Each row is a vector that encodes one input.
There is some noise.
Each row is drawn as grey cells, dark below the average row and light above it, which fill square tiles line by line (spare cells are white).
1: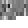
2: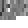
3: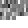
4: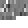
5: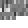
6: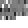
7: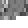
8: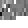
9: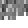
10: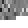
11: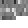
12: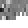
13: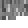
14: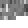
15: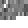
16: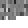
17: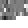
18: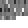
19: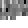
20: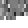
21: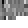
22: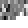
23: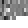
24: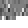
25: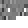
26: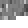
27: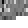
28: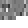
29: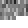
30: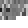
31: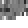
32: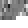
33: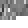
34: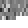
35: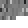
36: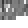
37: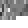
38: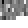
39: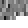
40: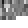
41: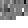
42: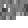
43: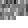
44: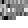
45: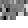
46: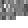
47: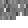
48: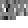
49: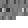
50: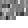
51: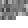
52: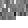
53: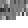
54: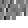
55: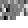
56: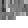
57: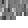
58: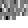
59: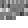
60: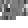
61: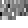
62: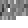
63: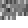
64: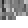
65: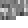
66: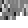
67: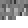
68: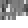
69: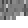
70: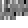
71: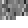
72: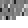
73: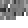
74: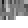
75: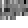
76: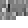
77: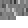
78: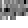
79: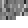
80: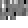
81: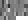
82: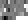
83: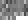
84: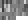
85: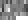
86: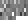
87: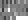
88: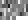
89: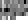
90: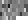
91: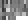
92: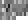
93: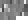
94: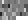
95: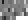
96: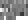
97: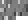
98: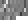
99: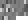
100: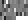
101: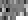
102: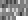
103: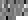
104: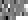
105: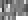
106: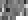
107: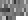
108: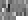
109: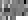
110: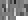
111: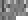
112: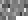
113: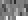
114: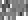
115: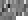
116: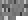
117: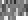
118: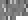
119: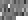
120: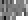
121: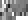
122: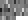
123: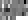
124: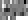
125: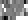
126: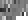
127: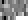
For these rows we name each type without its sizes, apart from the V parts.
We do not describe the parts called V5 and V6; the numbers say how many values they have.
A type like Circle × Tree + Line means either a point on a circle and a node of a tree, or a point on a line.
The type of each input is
(Bool × Bool × Bool + Line) × V5 × V6.
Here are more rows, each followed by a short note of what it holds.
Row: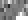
a point on a line, a value of V5 and a value of V6
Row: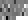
a point on a line, a value of V5 and a value of V6
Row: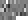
three true/false values, a value of V5 and a value of V6
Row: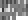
three true/false values, a value of V5 and a value of V6
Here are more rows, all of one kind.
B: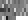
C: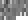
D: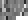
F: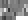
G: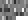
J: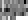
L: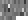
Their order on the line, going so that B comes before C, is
B, G, L, J, D, C, F.
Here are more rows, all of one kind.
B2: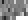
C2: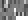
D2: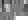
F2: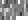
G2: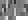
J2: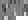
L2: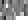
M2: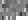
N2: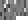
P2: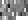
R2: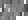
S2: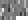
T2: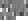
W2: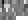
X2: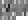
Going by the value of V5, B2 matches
F2, M2, S2 and T2.
